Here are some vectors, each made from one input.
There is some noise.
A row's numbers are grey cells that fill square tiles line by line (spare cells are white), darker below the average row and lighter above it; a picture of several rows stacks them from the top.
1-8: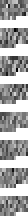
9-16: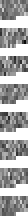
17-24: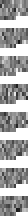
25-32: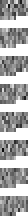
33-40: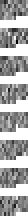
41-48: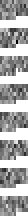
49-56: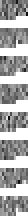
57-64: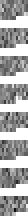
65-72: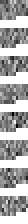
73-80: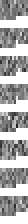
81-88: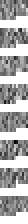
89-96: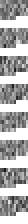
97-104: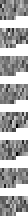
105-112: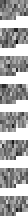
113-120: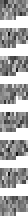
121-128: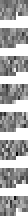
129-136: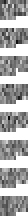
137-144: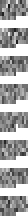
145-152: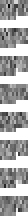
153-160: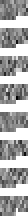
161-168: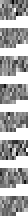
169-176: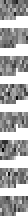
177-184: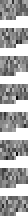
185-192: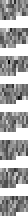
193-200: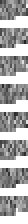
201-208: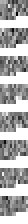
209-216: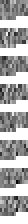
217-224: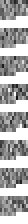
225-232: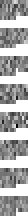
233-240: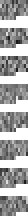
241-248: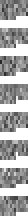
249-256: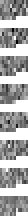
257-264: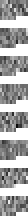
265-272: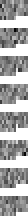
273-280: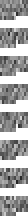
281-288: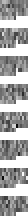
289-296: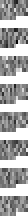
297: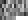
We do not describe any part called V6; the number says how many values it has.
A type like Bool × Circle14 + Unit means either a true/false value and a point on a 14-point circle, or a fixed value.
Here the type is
(Circle14 + Unit) × Line4 × Line10 × V6.
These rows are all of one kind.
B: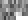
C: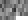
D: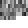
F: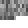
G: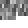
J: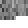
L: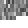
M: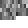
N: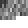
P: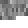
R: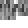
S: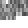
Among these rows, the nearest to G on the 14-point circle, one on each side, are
F and L.
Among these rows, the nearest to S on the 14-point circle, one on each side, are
F and P.
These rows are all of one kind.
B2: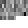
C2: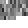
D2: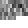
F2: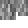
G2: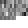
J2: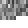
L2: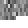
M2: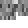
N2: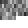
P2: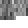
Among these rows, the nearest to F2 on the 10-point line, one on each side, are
L2 and P2.
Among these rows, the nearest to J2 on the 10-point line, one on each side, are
C2 and L2.
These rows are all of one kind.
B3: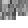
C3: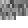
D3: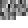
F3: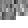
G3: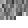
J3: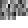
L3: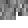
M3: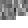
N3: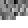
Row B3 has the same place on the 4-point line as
C3, D3 and J3.
